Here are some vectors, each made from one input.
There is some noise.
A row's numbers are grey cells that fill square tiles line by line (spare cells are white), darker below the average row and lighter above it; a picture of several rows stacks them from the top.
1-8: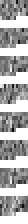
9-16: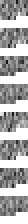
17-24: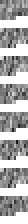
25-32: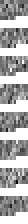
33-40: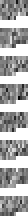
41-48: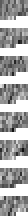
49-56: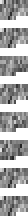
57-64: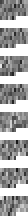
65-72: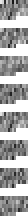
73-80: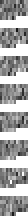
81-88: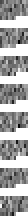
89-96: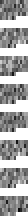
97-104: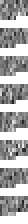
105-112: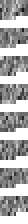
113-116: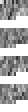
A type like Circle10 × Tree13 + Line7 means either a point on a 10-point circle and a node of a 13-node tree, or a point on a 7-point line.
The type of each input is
Line4 × (Line4 × Line5 + Unit) + Line8.
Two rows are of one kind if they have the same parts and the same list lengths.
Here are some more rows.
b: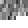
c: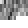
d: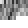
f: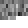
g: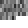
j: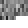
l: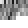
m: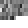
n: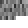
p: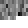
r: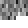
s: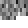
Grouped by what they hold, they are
b, c, d, l, r, s
f, j, m, p
g, n

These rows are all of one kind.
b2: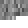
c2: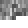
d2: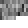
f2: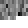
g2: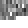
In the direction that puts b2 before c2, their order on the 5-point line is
d2, f2, b2, g2, c2.
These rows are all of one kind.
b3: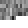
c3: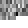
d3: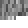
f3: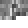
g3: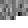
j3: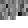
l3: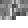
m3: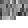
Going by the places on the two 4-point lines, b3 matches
g3 and j3.
